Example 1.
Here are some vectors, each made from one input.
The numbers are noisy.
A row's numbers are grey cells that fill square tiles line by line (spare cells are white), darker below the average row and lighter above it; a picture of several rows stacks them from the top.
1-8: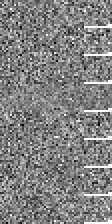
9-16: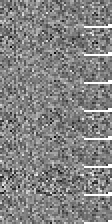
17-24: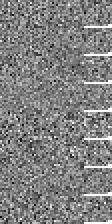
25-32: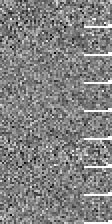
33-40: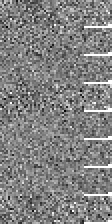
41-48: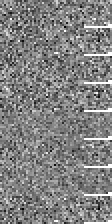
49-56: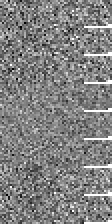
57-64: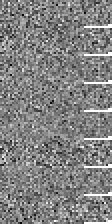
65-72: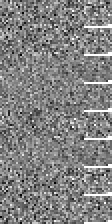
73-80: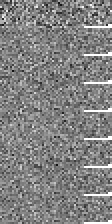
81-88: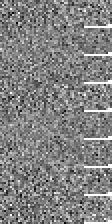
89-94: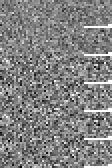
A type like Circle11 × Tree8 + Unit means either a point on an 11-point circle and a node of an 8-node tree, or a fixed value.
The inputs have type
Circle10 + Line13.
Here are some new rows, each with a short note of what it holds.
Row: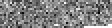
a point on a 10-point circle
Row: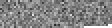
a point on a 13-point line
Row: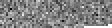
a point on a 13-point line
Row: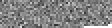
a point on a 13-point line
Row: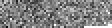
a point on a 10-point circle
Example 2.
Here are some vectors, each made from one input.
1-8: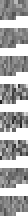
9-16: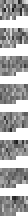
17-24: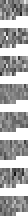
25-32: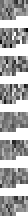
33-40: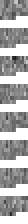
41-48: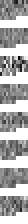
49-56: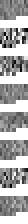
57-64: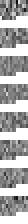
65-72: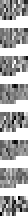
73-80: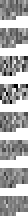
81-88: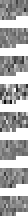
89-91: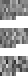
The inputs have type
Bool × Bool × Bool + Tree9.
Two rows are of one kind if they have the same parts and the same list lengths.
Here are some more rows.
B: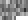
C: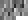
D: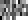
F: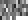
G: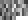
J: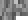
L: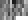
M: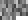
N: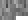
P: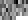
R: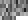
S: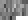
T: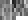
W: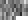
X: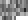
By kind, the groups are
B, C, L, P, R, T, W, X
D, F, G, J, M, N, S

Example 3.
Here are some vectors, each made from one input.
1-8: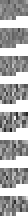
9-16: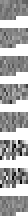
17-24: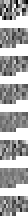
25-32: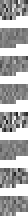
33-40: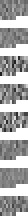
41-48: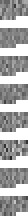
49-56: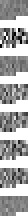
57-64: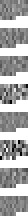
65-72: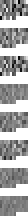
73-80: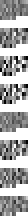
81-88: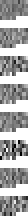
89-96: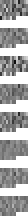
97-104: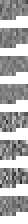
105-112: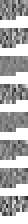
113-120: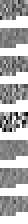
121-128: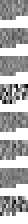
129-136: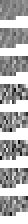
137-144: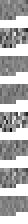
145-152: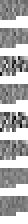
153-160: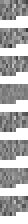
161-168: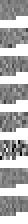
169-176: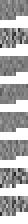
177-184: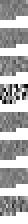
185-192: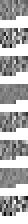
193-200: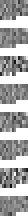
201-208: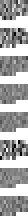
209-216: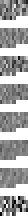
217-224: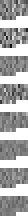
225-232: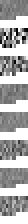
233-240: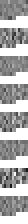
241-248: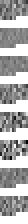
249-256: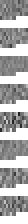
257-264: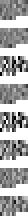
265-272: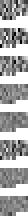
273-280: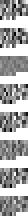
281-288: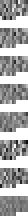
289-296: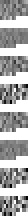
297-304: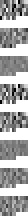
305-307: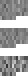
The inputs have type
Bool × Tree13.
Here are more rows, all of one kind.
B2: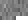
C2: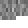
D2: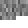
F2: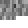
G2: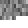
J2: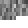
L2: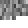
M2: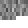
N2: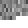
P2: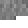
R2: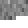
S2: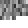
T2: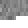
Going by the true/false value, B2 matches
D2, J2, P2 and R2.
